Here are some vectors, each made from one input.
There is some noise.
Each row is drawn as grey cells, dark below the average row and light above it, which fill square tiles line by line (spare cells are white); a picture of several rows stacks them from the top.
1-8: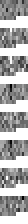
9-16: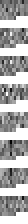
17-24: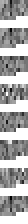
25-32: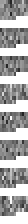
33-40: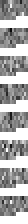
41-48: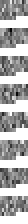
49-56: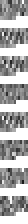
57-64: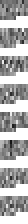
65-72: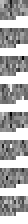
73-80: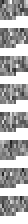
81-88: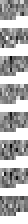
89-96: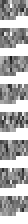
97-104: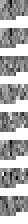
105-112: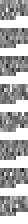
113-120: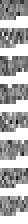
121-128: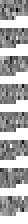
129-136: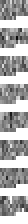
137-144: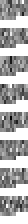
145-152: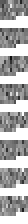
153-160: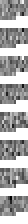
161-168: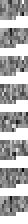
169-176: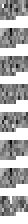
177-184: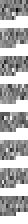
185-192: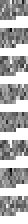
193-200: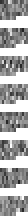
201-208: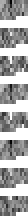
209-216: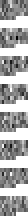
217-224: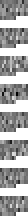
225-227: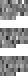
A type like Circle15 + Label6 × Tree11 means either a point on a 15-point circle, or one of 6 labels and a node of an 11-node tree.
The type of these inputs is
Bool × Bool × Bool × Bool × (Circle6 + Unit) × Tree15.
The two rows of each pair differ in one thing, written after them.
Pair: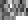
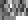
the place on the 6-point circle
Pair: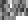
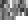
the node of the tree
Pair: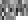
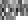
the node of the tree
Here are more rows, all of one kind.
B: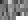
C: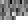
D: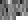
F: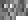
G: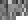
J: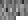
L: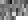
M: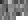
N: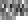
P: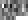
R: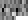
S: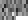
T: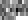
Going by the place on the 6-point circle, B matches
C, N, P and R.
